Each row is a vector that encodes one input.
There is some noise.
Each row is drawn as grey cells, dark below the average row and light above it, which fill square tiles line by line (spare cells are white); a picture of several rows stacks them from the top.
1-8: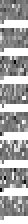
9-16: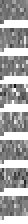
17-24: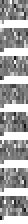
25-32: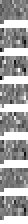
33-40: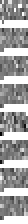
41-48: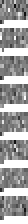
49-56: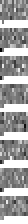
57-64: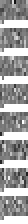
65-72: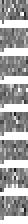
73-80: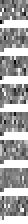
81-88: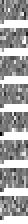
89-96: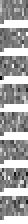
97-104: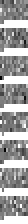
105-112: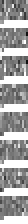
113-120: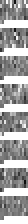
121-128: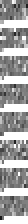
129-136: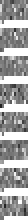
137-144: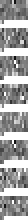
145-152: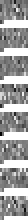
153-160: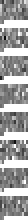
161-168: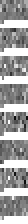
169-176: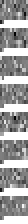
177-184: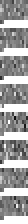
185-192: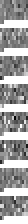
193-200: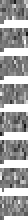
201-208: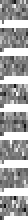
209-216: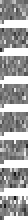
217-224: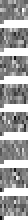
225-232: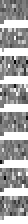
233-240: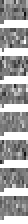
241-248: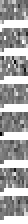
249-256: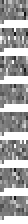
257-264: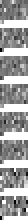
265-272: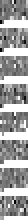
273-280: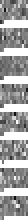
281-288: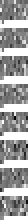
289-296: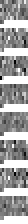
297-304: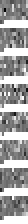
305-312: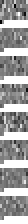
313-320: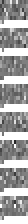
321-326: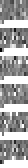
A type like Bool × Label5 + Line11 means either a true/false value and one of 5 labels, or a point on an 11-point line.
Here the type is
(Circle20 + Unit) × Tree9.
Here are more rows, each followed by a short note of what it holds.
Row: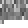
a point on a 20-point circle and a node of a 9-node tree
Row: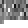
a node of a 9-node tree
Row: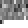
a point on a 20-point circle and a node of a 9-node tree
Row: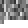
a node of a 9-node tree
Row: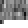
a node of a 9-node tree
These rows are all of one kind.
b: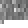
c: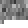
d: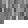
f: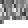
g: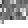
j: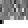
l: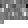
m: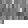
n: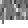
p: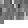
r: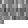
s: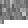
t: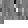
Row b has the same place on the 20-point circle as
f, n and p.
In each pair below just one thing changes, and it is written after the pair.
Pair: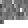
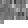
the node of the tree
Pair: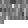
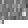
the node of the tree
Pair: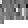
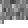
the place on the 20-point circle
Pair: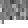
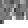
the node of the tree
